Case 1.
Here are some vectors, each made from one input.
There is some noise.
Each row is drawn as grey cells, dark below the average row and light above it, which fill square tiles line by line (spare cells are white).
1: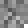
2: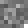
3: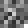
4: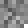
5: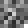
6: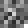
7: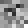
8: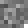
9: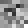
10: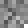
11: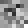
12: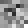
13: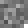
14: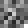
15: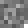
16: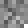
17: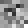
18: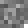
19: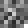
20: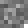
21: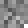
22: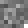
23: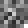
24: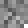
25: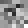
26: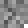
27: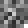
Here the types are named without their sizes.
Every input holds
a point on a line.
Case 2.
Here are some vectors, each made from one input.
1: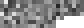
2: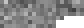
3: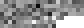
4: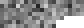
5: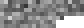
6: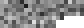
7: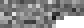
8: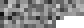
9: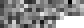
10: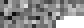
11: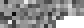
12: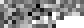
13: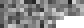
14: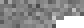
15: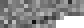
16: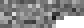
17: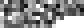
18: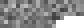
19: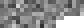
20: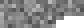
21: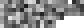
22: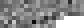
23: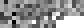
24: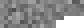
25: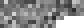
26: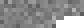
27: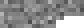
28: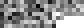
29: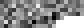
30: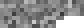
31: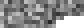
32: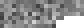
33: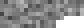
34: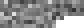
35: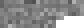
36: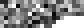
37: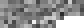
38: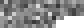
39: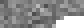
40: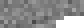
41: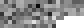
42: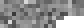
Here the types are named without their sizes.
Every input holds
a point on a circle.
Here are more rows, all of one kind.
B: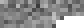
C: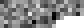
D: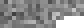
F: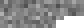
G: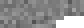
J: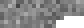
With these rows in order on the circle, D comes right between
F and G.
